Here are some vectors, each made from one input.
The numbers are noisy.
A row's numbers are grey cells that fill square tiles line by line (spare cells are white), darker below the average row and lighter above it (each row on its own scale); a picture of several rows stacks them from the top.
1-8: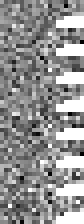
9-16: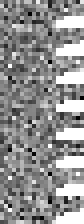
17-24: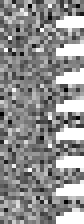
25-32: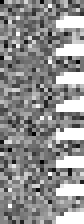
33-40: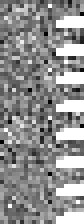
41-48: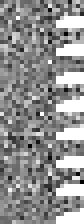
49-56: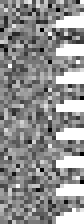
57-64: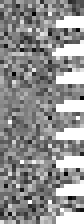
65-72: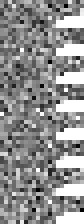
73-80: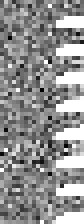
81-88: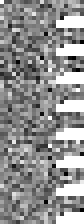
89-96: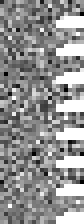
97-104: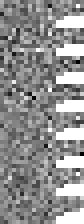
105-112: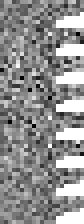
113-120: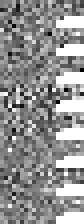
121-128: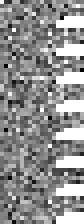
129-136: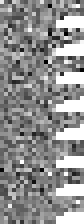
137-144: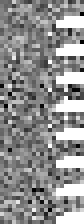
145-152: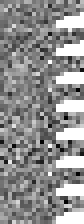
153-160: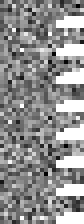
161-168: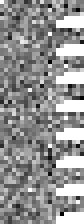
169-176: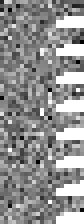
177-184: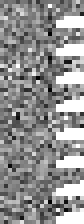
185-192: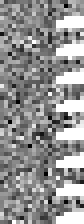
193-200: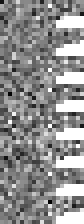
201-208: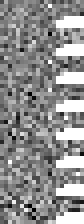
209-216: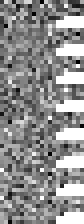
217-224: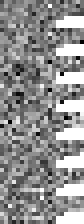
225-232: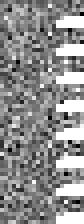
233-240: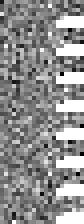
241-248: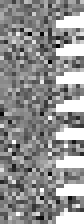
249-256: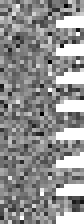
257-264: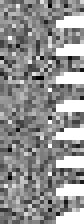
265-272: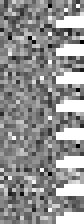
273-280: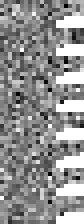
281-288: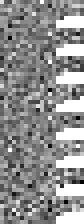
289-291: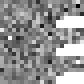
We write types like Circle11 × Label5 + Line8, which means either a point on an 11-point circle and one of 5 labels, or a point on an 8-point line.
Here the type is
Bool × (Circle9 + Line10).
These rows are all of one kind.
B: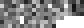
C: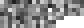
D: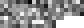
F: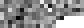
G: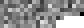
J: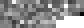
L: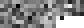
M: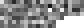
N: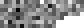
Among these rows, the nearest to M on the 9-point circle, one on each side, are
C and D.
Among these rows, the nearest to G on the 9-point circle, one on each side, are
C and F.
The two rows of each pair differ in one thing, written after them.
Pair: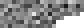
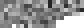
the place on the 10-point line
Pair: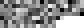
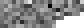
the true/false value
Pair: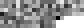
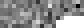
the true/false value
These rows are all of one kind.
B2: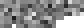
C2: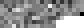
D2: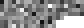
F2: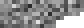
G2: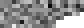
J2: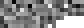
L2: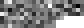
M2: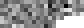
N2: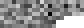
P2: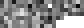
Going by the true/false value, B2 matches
F2, G2, M2 and N2.
